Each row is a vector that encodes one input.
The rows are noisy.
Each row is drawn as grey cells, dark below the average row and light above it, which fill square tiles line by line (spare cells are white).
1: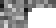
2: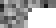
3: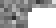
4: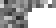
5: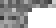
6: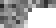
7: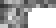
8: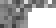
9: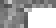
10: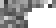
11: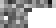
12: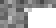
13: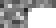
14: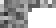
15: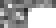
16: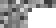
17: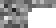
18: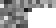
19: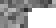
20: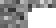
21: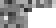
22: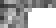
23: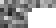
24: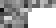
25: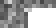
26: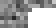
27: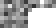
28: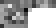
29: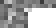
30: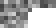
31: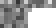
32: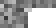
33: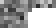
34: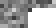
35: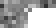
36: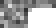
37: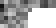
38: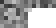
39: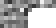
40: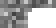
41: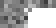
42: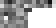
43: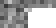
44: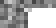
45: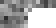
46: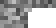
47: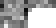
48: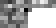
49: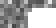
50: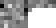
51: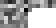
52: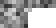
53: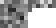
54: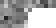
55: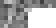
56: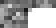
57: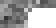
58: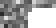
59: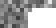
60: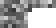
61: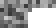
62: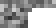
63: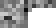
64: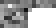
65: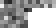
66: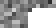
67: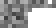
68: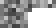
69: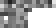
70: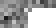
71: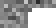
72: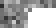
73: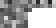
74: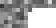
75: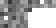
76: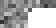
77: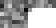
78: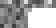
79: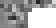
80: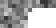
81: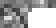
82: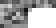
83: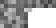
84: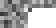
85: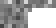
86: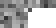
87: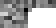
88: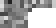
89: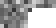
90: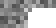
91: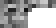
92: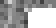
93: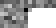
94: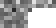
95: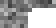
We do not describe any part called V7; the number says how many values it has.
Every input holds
one of 5 labels, together with either three true/false values, or a value of V7.
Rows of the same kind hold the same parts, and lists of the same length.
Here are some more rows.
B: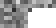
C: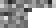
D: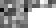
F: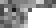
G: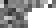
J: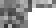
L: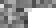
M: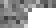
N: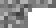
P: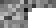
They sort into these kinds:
B, C, D, F, G, J
L, M, N, P

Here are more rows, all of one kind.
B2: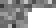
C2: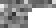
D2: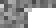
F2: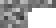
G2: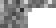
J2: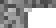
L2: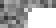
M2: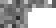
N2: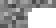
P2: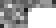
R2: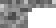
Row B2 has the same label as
F2, G2, M2 and N2.
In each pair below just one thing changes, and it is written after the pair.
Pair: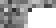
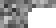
the label
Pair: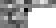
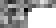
the value of V7
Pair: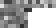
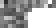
the label
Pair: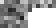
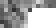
the label
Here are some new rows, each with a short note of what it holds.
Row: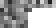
one of 5 labels and a value of V7
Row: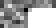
one of 5 labels and three true/false values
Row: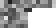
one of 5 labels and a value of V7
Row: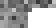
one of 5 labels and three true/false values
